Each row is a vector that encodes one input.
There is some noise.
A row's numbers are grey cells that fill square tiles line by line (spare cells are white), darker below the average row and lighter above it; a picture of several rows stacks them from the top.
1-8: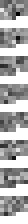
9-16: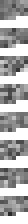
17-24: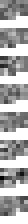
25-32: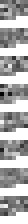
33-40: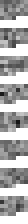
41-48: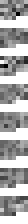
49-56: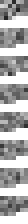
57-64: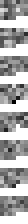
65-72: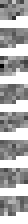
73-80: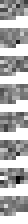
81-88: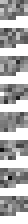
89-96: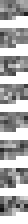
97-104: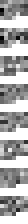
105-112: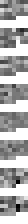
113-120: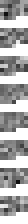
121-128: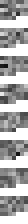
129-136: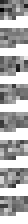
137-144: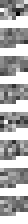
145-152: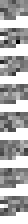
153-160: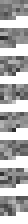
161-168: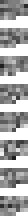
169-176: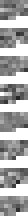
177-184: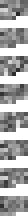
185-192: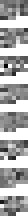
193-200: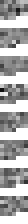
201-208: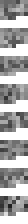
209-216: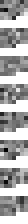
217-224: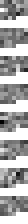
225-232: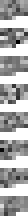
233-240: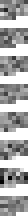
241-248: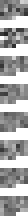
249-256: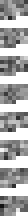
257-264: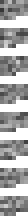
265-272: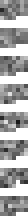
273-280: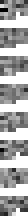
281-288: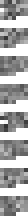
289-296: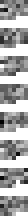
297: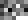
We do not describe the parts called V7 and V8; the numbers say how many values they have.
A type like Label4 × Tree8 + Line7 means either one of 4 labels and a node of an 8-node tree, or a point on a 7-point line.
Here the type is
Bool × Bool × Bool × Bool + (Tree9 + V8) × (Tree10 + V7).
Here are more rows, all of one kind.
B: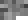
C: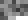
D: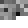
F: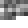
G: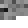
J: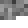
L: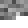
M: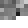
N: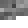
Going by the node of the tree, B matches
J and L.
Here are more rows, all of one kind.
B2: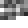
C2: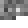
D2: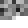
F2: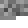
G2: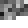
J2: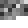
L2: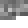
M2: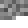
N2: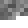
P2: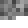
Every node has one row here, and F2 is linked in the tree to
M2.
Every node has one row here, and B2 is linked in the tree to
C2 and J2.
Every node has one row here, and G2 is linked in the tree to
C2.
